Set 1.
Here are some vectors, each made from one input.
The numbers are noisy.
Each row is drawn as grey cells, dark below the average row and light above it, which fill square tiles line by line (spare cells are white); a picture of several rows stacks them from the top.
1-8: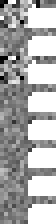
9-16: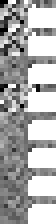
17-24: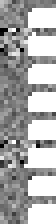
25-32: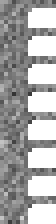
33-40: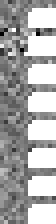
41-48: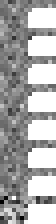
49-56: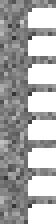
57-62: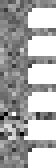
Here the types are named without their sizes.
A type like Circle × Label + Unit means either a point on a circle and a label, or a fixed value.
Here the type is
Bool × Bool × Bool + Line.
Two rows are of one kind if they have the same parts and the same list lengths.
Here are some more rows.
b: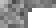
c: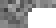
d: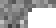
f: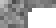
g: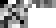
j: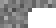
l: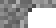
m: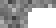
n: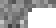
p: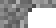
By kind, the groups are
b, c, d, f, j, l, m, n, p
g

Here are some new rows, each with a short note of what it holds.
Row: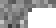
three true/false values
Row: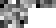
a point on a line
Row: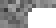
three true/false values
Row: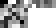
a point on a line
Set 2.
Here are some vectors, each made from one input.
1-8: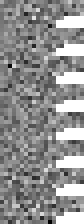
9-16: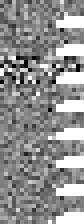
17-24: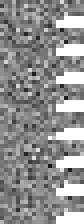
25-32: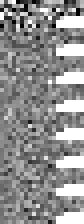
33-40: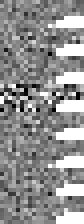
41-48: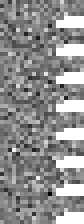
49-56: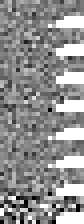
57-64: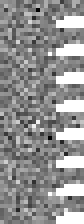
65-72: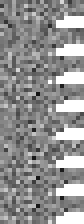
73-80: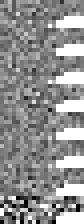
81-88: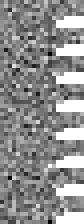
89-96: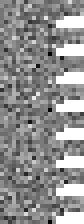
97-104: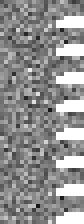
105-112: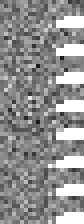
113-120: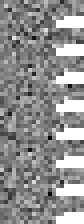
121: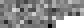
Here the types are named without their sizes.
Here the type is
List(Line).
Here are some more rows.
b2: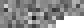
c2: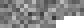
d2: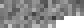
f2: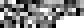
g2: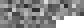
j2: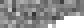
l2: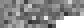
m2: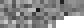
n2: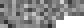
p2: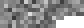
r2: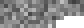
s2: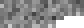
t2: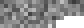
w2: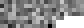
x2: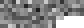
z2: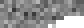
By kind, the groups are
b2, g2, n2, p2, w2
c2, d2, j2, l2, m2, r2, s2, t2, x2, z2
f2

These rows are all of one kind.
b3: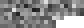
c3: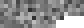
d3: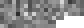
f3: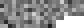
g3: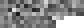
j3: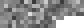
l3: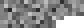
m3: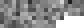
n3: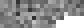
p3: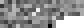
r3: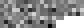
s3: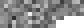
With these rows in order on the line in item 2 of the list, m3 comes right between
b3 and c3.
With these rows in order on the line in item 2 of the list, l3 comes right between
p3 and r3.
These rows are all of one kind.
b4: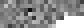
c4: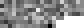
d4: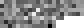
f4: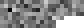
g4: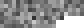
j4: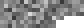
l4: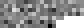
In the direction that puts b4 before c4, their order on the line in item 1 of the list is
f4, j4, b4, g4, c4, d4, l4.
